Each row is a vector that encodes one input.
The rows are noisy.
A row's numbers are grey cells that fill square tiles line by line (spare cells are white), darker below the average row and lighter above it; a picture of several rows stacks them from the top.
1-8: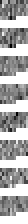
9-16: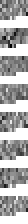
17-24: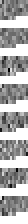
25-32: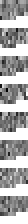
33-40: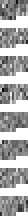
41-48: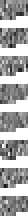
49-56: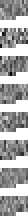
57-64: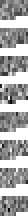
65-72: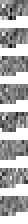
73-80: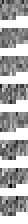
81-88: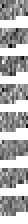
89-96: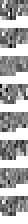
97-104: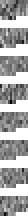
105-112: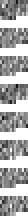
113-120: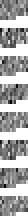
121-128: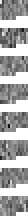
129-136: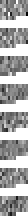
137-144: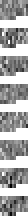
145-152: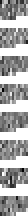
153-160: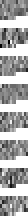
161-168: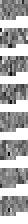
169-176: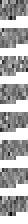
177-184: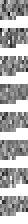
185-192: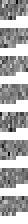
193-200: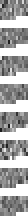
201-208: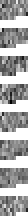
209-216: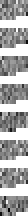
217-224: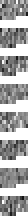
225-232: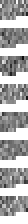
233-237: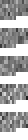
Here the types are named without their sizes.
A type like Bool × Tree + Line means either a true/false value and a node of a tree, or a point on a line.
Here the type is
(Bool × Bool × Bool + Unit) × (Label × Label × Label + Unit).
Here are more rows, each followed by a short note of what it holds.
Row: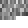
three labels
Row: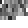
a fixed value
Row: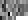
three labels and three true/false values
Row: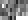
three true/false values
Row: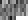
three true/false values
